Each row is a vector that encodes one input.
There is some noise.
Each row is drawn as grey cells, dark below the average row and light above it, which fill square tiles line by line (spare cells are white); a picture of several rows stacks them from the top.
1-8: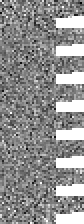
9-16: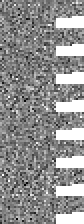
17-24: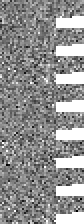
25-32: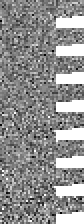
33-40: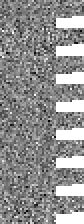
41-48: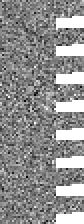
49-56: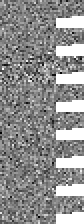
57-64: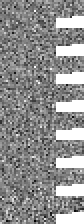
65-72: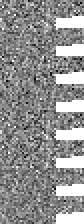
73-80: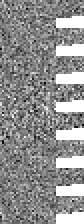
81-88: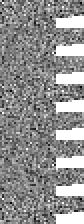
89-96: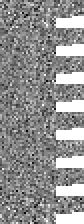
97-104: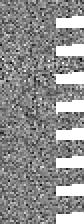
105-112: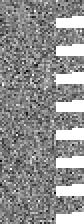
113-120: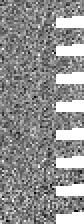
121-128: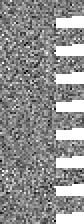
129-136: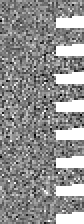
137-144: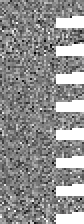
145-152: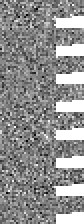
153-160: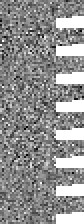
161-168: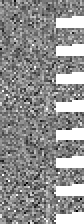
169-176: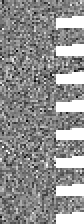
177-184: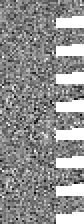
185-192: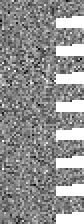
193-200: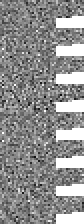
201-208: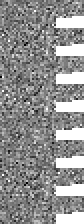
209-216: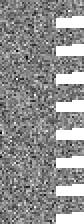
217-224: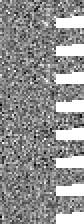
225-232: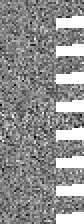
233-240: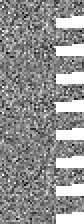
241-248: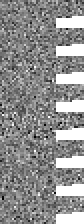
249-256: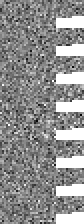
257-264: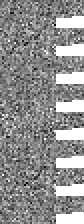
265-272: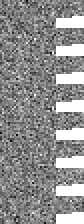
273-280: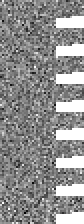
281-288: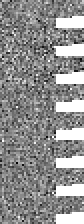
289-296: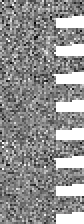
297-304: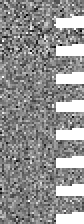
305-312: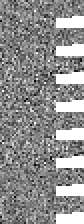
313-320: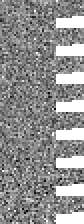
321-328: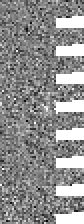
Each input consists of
either a point on an 8-point line and a true/false value, or a list of up to two points on a 14-point line.
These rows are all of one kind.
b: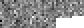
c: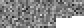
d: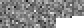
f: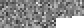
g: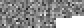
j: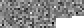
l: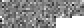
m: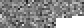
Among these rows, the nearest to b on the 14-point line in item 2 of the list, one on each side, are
f and g.
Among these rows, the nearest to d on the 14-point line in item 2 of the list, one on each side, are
f and j.
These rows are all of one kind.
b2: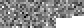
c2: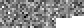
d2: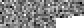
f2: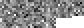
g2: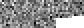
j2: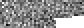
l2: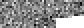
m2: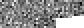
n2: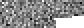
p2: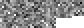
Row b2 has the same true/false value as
c2, f2 and p2.
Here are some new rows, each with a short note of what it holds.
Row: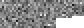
a list of two items
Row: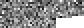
the empty list
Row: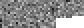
a list of one item
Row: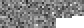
a list of two items
